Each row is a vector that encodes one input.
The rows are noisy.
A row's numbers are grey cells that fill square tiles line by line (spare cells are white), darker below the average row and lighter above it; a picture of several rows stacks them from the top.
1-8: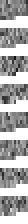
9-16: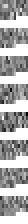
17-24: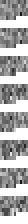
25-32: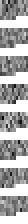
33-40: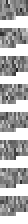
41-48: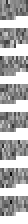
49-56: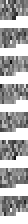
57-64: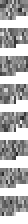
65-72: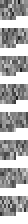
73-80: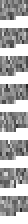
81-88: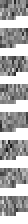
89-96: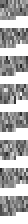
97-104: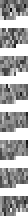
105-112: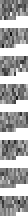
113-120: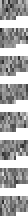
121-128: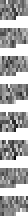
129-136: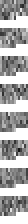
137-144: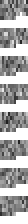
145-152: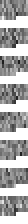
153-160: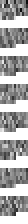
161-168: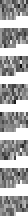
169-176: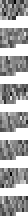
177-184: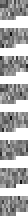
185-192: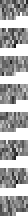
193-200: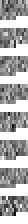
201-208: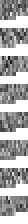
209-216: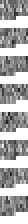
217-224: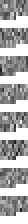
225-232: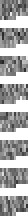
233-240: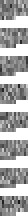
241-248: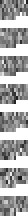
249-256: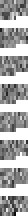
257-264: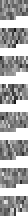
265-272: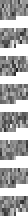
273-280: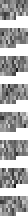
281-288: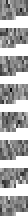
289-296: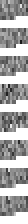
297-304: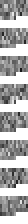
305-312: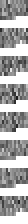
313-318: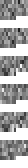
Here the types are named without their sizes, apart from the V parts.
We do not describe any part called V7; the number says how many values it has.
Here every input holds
either a point on a circle, or a true/false value and a value of V7.
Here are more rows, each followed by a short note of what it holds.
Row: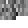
a point on a circle
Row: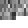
a true/false value and a value of V7
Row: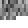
a point on a circle
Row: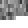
a true/false value and a value of V7
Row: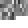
a true/false value and a value of V7
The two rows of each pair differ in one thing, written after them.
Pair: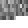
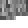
the value of V7
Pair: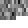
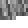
the true/false value
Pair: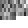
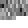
the value of V7
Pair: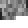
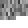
the true/false value
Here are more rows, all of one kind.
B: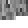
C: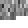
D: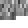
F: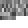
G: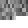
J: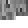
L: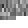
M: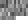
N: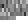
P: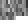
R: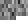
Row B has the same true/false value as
G, J and P.
